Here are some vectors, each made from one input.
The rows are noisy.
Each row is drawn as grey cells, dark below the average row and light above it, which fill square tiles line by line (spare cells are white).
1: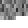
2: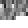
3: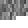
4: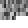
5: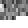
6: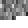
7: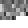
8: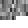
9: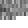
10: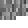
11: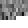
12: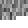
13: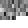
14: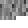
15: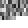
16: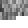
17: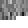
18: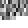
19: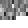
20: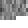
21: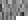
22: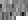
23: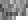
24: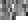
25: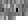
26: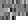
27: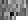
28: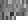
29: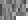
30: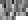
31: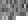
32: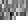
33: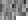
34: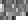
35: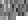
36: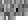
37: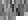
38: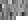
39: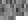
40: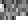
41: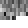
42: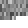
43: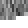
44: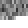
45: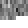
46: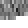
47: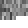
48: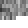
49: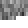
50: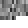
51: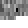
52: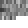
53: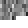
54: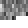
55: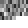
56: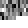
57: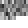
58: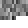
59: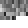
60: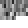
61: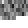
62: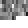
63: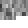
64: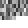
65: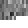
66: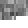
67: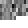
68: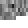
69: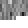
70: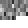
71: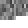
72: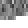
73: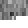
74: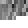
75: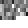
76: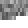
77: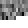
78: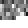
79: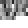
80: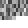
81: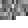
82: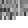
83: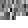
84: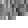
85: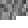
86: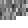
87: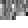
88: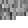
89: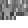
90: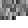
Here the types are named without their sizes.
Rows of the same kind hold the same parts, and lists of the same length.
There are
3 kinds of row.
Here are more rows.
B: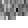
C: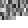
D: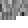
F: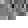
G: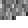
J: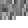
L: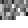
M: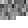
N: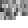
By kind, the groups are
B, D, F, J, M, N
C
G, L

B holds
a point on each of two lines and three true/false values.
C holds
a fixed value.
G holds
a node of a tree.
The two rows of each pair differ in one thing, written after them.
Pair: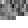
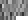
the place on one of the two lines
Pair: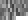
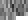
one of the three true/false values
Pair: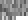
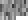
one of the three true/false values
